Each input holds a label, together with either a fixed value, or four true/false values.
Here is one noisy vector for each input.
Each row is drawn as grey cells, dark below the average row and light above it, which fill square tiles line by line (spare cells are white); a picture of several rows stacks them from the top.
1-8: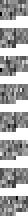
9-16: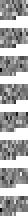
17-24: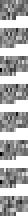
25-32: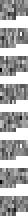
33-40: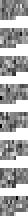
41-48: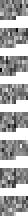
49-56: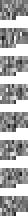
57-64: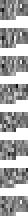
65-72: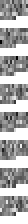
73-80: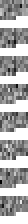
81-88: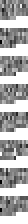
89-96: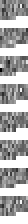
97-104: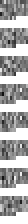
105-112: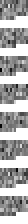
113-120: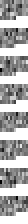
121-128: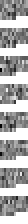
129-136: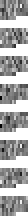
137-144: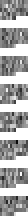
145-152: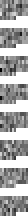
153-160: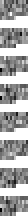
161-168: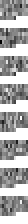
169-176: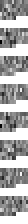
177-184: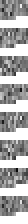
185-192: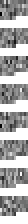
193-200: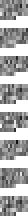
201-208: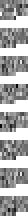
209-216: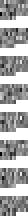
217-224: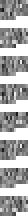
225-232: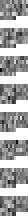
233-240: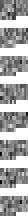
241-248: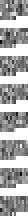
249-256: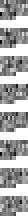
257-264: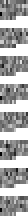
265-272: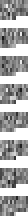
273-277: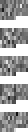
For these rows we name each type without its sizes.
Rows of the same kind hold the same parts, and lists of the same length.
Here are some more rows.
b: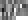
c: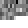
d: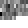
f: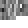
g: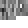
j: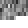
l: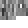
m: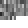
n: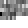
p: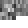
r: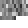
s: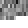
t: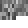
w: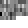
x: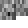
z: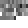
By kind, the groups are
b, m, z
c, d, f, g, j, l, n, p, r, s, t, w, x

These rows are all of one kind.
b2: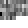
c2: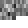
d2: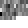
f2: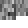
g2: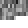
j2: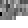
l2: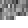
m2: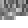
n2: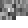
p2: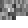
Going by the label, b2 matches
d2 and j2.
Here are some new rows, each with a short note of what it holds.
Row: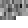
a label and four true/false values
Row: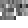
a label
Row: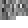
a label and four true/false values
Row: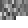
a label
